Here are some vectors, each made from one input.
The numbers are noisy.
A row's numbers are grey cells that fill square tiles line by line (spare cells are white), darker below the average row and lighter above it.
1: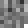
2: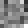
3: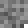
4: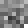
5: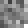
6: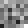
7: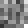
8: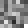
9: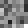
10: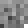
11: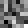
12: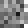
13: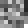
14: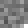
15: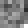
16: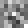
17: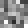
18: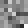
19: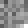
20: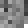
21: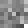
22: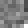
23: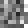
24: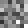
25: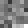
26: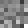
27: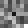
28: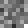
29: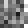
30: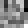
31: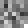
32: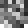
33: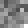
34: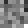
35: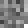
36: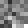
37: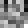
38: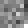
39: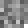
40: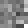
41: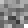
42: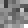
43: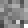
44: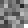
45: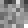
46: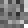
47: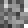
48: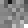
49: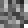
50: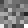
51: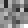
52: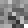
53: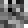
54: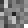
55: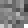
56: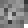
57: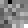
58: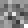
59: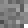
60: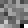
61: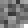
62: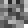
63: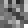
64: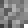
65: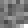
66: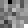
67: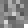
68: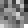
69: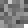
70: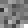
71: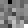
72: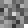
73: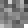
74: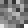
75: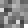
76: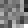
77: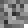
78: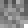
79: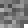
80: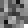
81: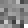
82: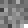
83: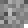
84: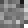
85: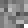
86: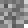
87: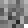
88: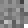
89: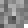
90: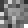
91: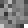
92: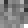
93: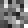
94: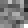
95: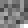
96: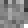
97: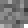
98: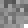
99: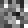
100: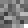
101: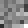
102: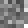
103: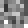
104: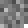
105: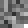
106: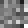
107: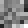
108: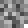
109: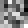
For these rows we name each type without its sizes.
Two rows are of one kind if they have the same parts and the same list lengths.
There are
2 kinds of row.
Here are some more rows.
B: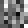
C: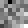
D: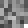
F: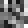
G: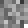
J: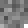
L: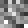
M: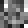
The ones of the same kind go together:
B, F, G, L, M
C, D, J

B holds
a point on a line and a node of a tree.
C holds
a node of each of two trees.
